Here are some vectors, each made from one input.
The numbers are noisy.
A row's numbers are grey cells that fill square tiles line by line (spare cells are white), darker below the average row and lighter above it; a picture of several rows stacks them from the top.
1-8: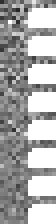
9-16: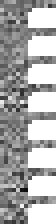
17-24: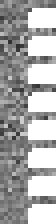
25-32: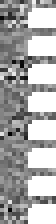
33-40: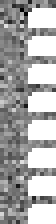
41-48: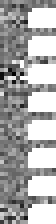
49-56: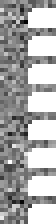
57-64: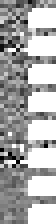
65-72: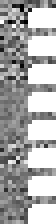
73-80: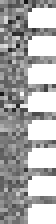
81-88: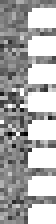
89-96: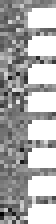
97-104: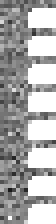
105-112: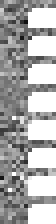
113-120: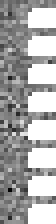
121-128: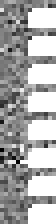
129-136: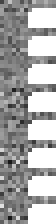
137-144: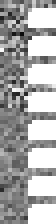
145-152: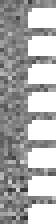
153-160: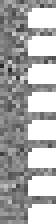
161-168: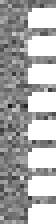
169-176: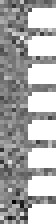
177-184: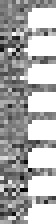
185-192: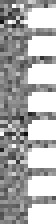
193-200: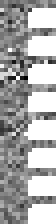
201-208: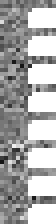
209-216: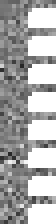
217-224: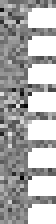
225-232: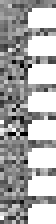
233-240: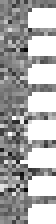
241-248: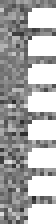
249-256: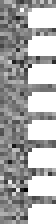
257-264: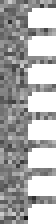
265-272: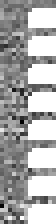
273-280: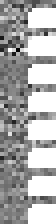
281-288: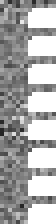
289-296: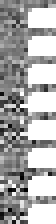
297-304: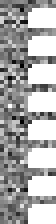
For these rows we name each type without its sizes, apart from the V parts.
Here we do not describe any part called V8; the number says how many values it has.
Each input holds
a point on a line, together with either a point on a line, or a value of V8.
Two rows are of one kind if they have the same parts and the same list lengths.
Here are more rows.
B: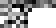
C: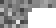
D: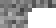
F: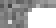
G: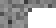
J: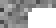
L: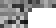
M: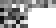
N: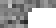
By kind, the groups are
B, J, L, M, N
C, D, F, G

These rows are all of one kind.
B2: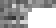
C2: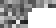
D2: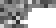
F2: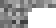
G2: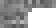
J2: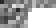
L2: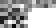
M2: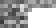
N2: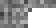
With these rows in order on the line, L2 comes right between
G2 and N2.
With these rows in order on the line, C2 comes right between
F2 and J2.
